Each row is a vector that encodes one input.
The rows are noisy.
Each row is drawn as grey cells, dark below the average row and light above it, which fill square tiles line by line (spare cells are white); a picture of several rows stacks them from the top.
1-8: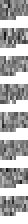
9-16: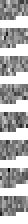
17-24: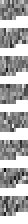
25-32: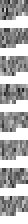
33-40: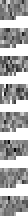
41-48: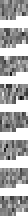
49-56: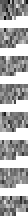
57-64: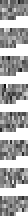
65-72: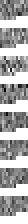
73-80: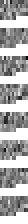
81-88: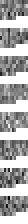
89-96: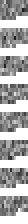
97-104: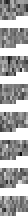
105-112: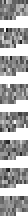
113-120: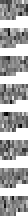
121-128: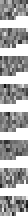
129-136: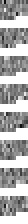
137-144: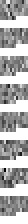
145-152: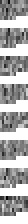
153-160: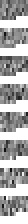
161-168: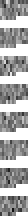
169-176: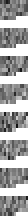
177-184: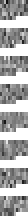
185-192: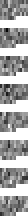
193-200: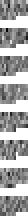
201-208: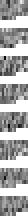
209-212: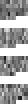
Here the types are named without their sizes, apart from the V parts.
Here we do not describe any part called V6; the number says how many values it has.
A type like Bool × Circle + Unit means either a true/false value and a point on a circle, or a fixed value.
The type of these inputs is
Bool × Bool × Bool × Bool × Line × Line × V6.
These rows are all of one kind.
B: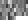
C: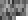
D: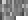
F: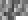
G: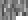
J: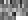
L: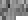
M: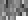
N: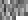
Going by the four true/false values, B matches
L and N.
